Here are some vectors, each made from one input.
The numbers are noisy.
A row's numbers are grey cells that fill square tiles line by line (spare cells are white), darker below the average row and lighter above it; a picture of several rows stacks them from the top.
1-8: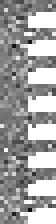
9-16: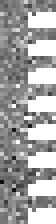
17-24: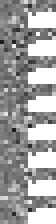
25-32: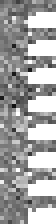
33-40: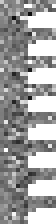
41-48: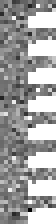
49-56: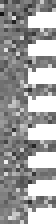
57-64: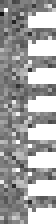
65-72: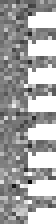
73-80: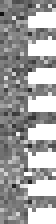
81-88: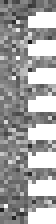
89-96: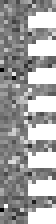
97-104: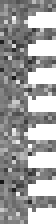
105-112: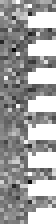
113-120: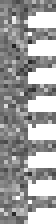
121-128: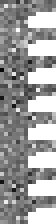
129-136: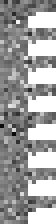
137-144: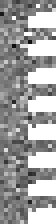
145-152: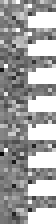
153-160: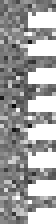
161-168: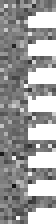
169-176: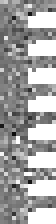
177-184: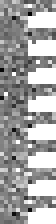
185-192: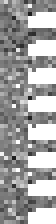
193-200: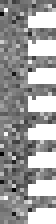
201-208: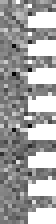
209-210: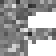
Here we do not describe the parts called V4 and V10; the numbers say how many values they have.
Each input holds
either a point on a 7-point line, a true/false value and a value of V4, or a value of V10.
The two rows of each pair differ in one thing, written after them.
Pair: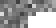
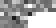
the true/false value
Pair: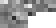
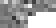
the place on the 7-point line
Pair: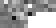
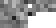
the place on the 7-point line
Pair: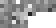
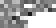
the value of V4
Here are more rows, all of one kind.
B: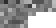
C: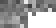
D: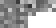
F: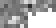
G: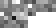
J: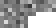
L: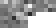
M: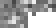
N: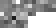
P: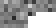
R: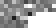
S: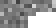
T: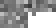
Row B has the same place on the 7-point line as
C and T.
